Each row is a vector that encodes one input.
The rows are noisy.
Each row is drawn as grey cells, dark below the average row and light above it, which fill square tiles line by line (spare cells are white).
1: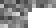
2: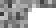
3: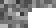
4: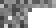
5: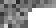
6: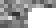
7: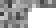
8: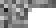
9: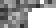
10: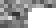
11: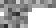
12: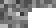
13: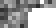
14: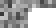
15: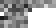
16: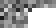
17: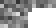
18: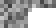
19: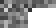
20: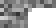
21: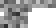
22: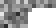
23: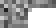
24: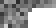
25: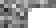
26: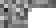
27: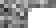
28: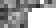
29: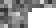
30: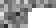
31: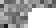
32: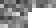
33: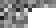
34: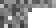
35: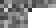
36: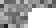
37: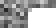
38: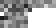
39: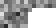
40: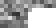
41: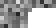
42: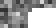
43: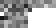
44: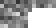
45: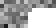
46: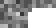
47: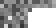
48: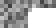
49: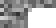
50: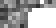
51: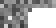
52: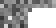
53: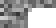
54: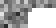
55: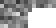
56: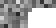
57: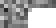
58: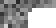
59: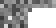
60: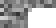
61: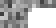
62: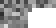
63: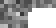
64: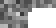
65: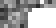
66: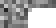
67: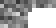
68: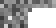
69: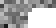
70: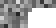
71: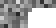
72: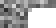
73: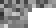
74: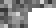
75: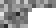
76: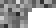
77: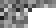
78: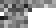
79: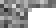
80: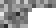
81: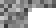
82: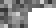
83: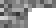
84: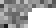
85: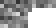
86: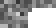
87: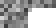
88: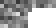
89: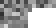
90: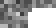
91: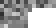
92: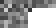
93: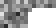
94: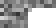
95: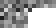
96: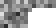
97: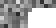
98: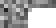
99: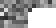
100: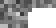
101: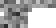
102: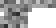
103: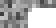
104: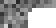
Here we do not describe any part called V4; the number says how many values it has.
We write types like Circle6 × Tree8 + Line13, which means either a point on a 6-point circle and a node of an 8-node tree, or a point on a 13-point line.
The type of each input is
Bool × (Tree7 + V4).
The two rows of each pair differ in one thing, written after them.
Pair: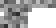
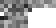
the true/false value
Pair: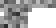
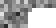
the value of V4
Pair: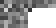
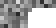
the true/false value
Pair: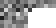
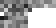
the value of V4
